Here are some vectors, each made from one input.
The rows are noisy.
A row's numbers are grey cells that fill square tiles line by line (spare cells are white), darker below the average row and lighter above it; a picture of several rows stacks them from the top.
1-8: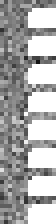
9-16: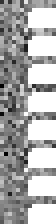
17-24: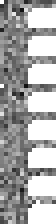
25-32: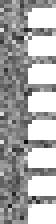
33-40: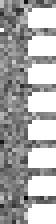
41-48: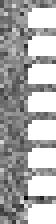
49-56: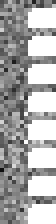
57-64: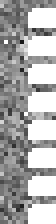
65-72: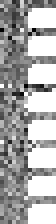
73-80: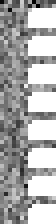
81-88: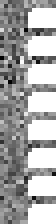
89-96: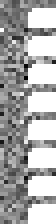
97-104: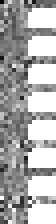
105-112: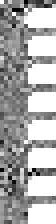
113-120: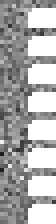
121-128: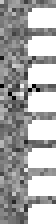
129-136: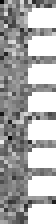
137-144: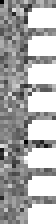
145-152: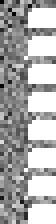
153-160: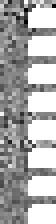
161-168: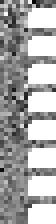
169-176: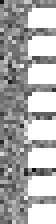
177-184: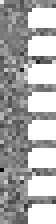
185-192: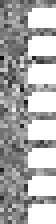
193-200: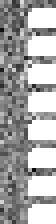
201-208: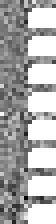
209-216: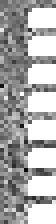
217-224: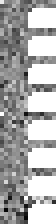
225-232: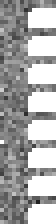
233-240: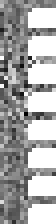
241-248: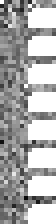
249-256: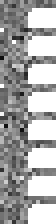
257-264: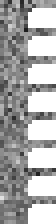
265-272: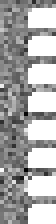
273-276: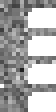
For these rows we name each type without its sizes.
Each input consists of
either a label and a true/false value, or a node of a tree.
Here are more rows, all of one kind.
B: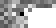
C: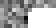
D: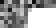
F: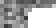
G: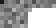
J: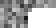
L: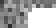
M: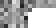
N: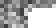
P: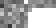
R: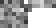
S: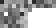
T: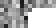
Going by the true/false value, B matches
L, P, R and S.
